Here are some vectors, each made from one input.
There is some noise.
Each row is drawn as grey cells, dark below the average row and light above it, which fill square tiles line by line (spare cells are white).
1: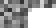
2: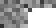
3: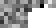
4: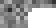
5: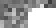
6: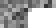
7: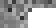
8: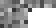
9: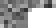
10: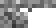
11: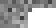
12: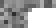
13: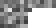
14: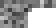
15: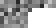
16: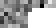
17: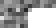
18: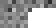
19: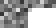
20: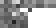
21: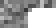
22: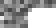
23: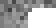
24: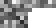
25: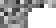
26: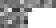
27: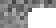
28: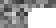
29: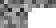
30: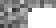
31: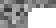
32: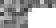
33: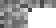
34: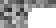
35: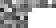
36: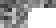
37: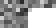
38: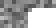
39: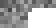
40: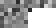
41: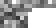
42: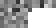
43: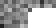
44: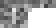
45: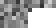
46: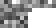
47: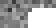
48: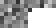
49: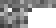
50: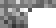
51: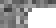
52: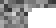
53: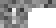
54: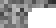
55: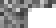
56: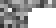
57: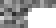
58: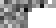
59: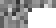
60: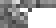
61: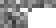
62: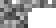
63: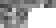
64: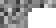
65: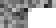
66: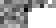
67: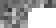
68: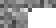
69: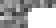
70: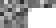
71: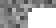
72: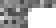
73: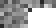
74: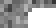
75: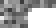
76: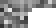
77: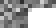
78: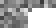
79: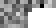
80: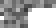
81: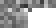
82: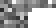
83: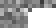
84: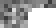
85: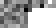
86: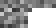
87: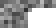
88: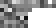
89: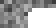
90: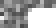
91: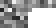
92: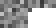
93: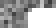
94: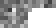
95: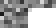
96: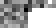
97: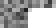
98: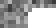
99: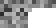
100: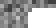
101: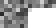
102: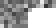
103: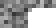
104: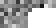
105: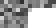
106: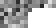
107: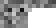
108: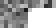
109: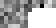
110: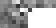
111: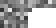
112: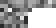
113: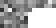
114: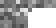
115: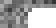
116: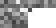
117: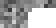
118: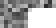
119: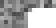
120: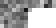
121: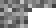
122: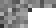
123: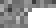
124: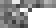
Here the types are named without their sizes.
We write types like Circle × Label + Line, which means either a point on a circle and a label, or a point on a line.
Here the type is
Bool × Bool × Bool + Tree.
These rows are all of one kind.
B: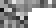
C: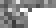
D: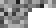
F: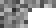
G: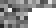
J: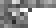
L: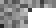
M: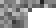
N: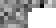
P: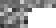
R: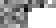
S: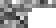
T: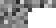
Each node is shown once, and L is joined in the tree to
F and M.
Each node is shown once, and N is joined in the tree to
D and R.
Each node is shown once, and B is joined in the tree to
G and S.
